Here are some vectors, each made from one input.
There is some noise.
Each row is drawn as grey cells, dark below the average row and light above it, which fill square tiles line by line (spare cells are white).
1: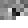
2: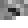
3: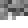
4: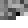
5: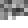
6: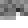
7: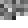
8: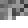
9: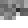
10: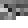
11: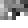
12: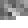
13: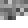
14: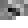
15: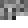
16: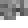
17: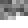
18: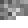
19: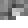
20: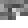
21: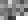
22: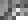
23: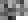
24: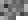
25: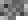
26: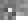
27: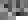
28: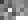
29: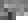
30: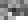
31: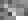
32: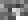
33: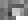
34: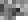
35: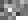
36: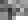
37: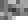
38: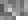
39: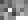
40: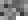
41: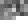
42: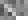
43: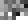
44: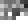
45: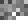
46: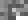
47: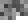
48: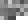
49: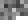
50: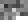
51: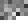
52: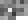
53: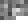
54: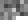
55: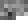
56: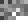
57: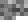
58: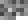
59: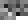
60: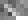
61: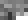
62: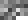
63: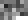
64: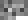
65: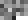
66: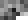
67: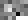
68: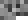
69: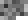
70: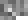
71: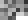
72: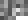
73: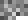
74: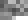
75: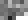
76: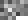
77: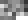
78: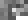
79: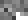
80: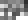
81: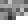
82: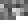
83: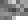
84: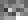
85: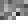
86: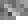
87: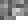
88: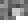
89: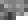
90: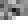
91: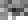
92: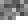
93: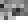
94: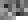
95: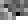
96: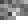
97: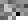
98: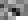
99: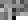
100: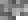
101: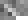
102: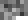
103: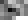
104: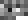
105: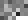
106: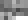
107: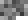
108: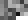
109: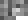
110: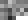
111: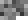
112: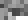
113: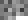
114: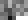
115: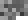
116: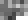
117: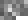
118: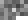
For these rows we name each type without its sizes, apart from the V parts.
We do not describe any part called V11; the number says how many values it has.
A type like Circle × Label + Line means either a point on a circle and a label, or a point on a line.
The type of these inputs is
Line × (Line + V11).
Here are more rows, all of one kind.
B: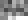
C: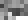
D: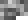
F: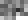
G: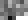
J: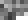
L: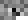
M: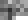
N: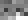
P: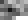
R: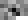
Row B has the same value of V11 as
F and N.
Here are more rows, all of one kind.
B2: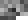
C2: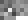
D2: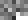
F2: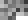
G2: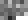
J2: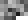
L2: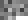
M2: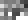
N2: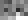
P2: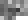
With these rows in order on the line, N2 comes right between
C2 and F2.
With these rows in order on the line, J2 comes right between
B2 and M2.
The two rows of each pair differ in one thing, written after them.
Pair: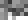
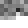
the place on the line
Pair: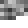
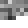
the place on the line
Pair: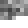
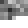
the place on the line
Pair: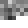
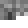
the value of V11
